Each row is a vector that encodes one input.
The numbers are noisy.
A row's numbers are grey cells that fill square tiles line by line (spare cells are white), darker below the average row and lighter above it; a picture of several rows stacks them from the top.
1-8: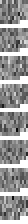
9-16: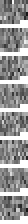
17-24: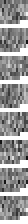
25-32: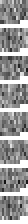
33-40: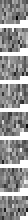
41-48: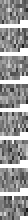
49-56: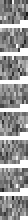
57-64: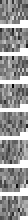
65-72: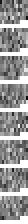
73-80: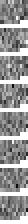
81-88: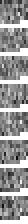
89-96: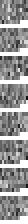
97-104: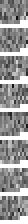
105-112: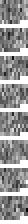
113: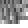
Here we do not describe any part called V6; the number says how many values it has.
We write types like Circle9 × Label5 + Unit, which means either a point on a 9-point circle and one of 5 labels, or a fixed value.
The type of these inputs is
Bool × Bool × Bool × (Circle5 + V6).
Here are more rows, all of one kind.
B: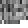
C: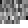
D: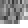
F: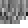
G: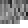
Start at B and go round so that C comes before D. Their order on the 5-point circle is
B, C, G, F, D.
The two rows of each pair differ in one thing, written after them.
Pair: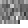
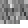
the value of V6
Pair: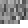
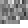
the value of V6
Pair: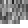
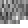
one of the three true/false values
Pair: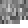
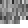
one of the three true/false values
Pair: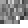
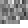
the value of V6
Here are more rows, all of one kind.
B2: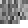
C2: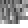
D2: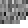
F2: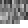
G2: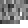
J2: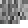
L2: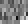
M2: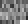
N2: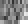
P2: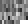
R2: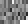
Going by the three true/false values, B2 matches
D2, G2 and J2.
